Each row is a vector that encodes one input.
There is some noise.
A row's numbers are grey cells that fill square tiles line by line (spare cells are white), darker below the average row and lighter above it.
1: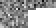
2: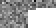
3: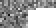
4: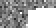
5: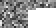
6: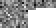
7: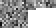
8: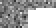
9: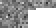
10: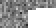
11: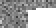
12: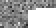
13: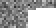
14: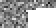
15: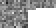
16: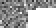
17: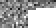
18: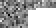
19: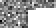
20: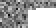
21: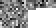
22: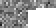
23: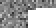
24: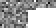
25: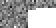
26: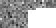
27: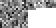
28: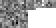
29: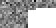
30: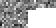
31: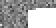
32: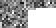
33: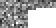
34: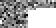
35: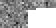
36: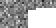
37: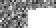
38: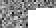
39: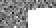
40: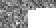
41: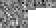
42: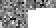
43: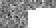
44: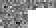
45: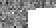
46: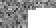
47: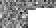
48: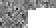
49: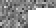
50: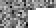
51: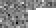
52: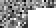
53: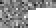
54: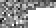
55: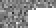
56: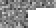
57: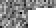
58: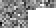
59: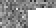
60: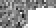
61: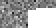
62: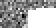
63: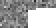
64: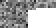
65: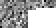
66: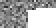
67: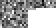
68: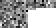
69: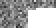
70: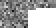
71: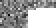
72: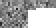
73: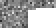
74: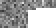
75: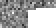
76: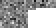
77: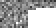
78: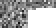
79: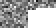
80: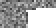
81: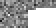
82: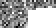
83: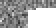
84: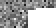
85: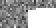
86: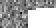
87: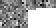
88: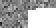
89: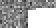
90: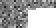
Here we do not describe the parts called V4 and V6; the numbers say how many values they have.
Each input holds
a true/false value and a value of V6, together with either a point on a 5-point line, or a value of V4.
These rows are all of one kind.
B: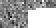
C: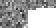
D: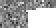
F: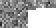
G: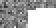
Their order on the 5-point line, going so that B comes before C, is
G, F, D, B, C.
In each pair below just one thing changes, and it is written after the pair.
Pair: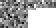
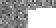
the place on the 5-point line
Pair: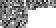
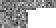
the true/false value
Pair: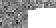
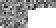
the value of V6
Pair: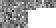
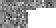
the place on the 5-point line
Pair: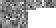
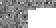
the true/false value
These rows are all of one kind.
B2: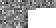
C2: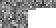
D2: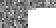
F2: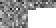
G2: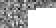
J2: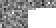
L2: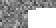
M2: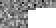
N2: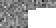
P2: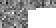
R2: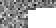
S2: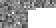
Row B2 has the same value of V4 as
D2, J2, P2 and S2.
